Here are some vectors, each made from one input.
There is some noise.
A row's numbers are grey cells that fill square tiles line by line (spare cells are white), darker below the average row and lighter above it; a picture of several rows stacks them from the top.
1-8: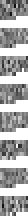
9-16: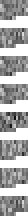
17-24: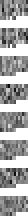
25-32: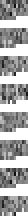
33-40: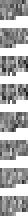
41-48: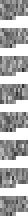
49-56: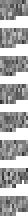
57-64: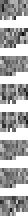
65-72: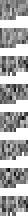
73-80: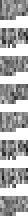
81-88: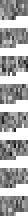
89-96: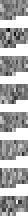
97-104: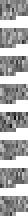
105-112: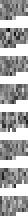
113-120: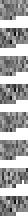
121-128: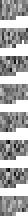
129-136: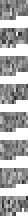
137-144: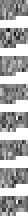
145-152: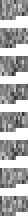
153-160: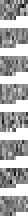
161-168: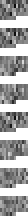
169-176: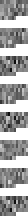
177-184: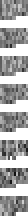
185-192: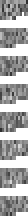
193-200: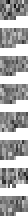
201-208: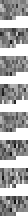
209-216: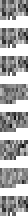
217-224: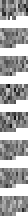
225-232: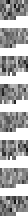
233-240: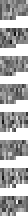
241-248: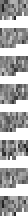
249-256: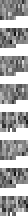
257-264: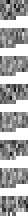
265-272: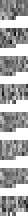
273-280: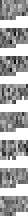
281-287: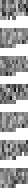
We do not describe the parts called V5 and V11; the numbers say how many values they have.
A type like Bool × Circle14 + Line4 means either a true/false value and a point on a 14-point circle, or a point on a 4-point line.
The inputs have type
Bool × V5 × V11 + Line9.
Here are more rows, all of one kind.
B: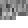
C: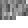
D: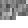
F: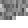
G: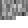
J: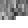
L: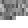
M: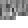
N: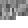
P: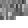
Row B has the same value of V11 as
G and J.
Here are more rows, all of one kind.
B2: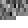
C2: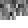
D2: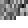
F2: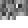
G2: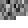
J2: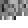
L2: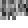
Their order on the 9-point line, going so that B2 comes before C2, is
D2, G2, B2, C2, F2, L2, J2.
